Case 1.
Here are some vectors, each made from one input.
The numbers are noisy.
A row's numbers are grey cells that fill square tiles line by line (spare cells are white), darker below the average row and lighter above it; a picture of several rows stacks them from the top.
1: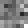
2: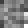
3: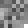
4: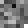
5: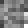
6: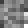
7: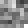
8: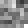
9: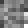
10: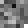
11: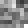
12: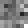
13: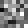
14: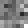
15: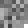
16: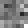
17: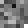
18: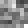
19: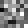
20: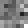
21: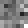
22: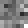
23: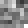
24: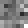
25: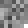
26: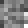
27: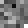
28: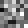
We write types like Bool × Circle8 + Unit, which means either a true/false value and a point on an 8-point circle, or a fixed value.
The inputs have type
Line6.
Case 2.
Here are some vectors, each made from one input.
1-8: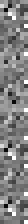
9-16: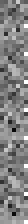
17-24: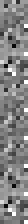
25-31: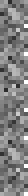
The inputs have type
Line6.
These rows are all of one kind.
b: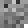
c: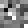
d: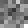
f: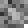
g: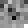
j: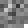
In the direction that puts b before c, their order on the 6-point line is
g, d, j, b, f, c.
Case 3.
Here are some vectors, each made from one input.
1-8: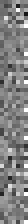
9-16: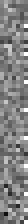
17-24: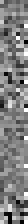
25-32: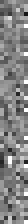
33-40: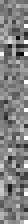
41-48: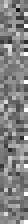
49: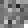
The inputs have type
Bool × Bool × Bool × Bool.
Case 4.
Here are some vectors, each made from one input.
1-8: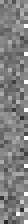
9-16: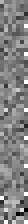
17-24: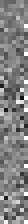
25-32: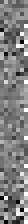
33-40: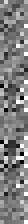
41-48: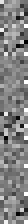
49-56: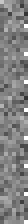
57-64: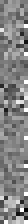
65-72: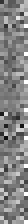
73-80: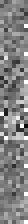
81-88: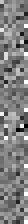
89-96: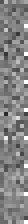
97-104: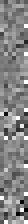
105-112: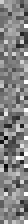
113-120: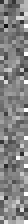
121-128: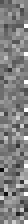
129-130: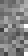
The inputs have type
Circle18.
